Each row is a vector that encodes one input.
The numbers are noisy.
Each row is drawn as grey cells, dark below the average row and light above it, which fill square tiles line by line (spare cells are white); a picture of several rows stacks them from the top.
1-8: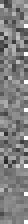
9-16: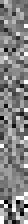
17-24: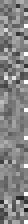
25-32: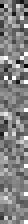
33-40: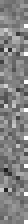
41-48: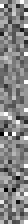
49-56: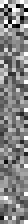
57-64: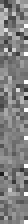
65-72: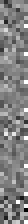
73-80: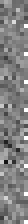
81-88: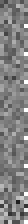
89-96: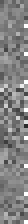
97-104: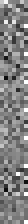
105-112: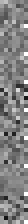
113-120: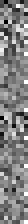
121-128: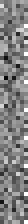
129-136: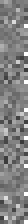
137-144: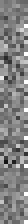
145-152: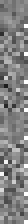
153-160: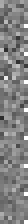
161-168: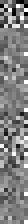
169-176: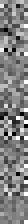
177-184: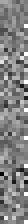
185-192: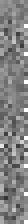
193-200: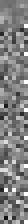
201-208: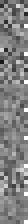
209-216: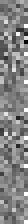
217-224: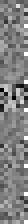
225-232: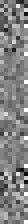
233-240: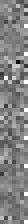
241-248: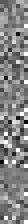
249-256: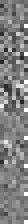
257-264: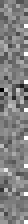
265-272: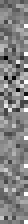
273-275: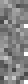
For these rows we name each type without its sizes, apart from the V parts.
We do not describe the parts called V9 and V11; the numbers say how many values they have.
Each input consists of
a label, together with either a true/false value and a value of V11, or a value of V9.
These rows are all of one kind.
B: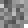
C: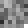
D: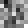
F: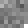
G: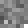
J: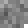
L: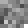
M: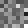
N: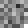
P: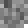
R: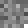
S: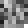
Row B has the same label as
D, G, L and M.
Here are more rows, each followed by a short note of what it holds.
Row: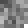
a label and a value of V9
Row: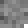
a label, a true/false value and a value of V11
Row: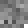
a label and a value of V9
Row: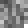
a label and a value of V9
